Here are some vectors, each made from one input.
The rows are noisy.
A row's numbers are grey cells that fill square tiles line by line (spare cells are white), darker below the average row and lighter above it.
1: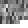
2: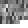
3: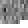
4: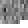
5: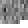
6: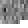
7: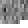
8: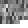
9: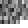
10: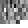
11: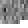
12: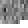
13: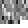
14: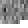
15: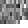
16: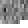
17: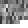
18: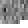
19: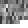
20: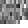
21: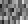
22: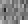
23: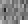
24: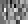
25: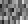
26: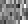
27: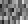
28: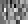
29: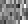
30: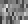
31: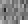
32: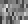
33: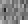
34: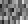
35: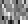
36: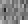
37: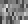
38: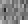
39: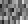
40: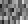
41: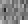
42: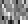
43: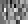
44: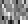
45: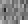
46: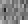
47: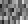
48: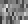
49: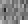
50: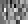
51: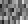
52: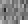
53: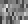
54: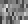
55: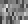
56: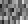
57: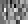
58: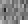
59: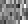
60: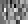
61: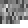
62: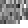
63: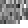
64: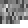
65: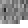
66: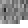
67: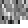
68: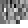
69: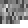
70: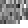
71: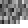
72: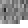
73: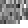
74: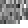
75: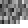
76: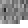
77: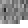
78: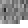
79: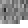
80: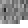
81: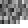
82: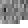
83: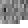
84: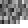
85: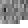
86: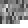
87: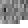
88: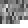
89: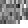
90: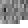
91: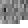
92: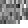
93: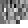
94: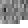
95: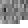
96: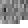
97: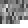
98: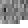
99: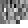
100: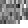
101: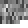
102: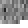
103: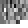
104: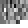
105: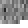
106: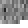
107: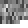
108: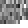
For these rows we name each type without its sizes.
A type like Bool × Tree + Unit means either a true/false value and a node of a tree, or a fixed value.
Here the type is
Label.
